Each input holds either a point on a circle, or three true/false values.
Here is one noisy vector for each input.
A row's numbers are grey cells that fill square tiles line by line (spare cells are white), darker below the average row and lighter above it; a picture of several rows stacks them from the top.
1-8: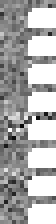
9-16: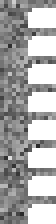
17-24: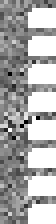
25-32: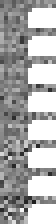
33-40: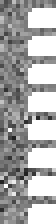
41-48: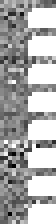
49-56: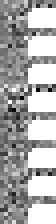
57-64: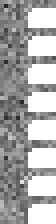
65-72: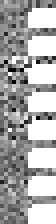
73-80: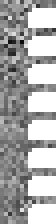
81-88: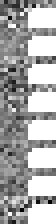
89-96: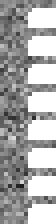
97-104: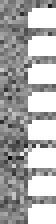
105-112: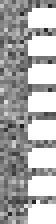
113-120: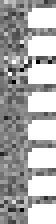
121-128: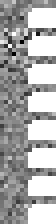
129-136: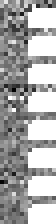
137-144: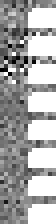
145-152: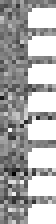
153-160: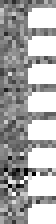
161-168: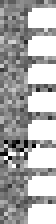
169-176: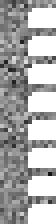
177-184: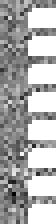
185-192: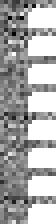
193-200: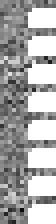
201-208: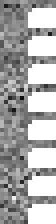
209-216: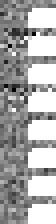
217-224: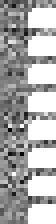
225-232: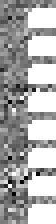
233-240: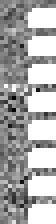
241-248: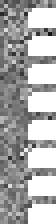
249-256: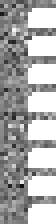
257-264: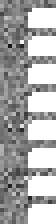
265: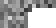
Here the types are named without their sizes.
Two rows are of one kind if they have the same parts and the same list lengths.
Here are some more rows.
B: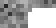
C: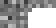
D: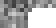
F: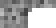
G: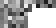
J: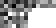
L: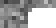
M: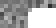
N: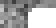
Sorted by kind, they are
B, C
D, F, G, J, L, M, N

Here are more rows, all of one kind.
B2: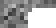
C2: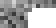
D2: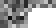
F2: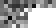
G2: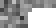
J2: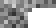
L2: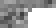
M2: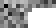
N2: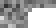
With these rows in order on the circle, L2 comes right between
B2 and F2.
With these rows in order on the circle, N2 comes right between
G2 and M2.
